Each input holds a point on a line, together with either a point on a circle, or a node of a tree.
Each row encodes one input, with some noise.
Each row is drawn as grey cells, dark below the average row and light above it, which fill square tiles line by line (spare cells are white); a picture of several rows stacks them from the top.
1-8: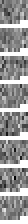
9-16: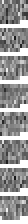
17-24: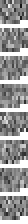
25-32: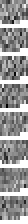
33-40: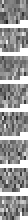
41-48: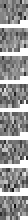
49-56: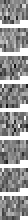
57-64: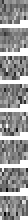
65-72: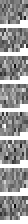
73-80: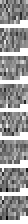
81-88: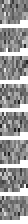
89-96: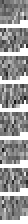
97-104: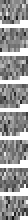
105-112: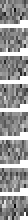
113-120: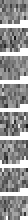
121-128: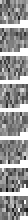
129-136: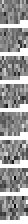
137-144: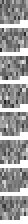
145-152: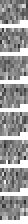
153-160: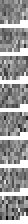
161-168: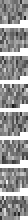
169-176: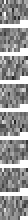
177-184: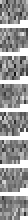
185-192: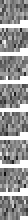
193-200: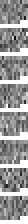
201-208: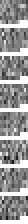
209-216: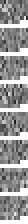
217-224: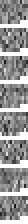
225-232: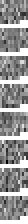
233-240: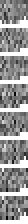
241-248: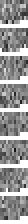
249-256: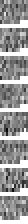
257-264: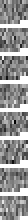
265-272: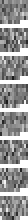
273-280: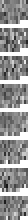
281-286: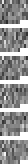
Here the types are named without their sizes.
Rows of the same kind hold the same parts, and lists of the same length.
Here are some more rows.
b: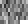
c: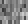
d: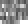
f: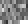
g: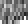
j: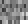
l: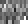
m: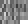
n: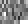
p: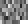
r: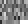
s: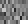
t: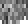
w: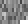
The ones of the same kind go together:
b, c, j, m, n, r, w
d, f, g, l, p, s, t

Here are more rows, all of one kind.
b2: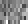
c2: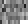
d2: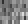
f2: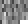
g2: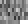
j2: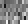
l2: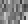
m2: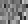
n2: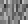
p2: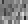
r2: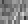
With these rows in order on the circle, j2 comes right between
b2 and m2.
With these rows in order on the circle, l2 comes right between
f2 and n2.
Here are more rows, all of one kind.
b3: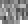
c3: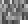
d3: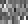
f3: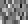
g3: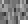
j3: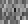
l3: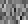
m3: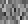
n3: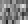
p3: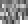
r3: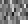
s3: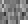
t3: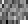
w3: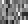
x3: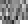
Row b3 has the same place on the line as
c3, f3, r3 and t3.
